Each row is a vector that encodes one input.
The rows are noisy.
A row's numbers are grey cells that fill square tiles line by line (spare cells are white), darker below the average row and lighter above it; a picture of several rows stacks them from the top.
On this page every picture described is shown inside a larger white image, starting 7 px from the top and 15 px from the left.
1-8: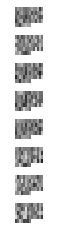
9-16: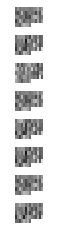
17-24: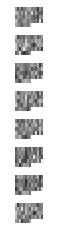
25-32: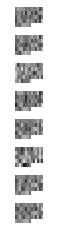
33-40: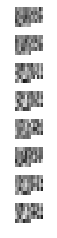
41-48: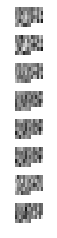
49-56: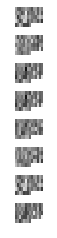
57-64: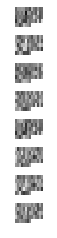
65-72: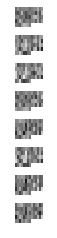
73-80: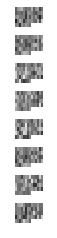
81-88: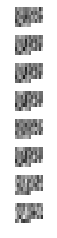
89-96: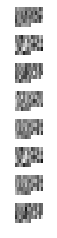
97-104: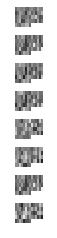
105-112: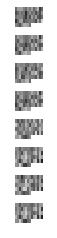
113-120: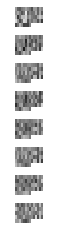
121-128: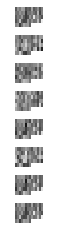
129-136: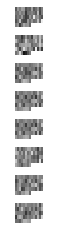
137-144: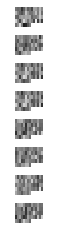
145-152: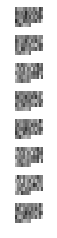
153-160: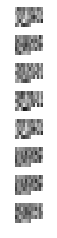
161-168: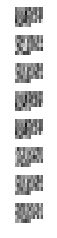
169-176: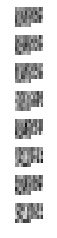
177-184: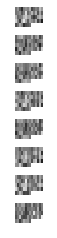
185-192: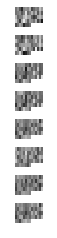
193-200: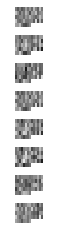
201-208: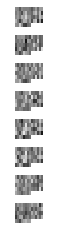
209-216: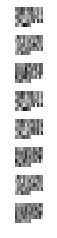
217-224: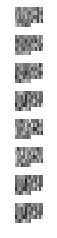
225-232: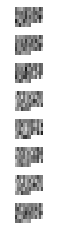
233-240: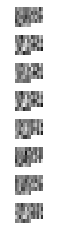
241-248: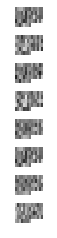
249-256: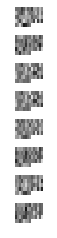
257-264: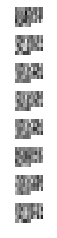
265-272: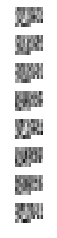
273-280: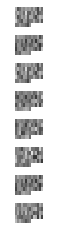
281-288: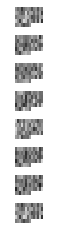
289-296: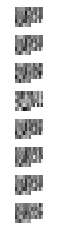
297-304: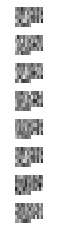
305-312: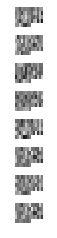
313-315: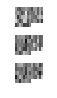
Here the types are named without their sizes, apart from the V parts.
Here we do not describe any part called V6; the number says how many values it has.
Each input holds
either a point on a line, or a true/false value and a value of V6.
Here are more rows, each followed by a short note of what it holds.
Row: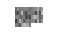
a point on a line
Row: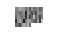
a point on a line
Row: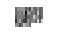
a point on a line
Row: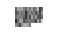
a point on a line
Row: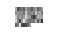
a true/false value and a value of V6
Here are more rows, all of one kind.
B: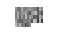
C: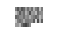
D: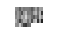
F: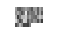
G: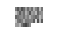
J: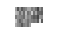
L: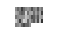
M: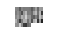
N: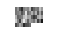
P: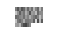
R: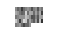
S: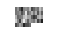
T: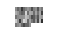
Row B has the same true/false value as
C, G, J and P.
